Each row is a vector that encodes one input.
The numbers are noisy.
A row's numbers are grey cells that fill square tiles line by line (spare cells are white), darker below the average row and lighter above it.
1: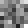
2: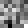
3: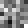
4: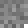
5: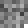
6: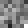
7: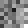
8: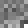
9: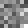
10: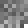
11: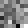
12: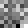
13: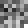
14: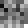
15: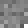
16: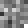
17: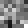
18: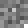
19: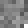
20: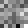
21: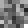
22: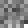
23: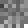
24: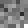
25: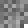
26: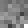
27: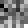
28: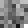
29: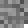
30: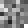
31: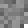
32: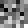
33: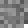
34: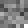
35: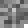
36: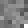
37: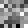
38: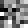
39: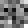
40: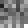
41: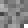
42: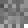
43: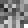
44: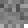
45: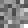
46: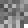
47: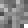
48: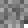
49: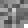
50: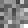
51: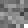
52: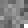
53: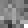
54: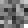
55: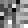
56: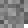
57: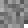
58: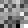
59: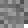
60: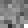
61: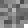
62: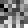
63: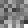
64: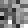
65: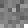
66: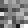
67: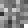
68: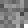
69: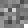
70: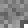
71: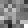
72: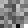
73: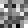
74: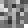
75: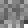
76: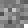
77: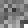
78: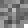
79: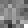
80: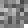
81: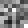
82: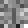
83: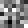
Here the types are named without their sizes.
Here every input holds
either a point on a line, or a node of a tree.
